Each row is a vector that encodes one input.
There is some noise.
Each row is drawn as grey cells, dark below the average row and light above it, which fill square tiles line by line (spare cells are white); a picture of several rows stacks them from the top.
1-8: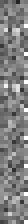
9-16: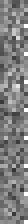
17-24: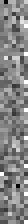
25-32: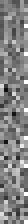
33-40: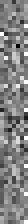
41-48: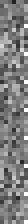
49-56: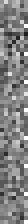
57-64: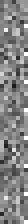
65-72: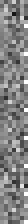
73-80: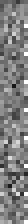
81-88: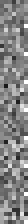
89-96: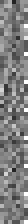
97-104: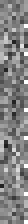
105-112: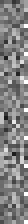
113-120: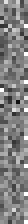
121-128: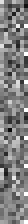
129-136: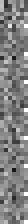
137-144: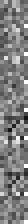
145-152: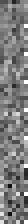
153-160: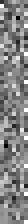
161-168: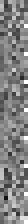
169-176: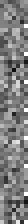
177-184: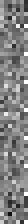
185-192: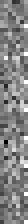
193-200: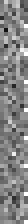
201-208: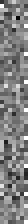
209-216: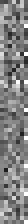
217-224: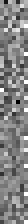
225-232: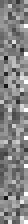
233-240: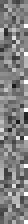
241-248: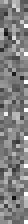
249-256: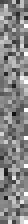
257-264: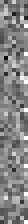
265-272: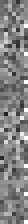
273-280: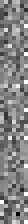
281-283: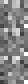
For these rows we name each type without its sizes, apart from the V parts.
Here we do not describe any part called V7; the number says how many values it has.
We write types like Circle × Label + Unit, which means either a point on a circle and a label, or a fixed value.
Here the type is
Bool × Bool × Bool + List(Line × V7).
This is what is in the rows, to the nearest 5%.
About 25% of them hold three true/false values. The rest are lists of items, each a point on a line and a value of V7.
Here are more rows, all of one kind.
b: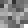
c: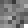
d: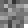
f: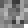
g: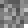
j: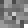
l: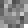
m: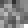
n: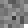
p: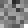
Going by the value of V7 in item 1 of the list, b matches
g and l.
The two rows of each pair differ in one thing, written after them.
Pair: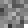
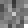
the value of V7 in item 2 of the list
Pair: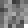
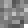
the place on the line in item 1 of the list
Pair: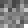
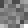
the place on the line in item 2 of the list
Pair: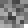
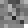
the place on the line in item 1 of the list
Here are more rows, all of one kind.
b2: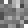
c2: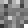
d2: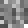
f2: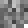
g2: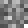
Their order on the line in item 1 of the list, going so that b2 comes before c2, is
d2, b2, c2, g2, f2.
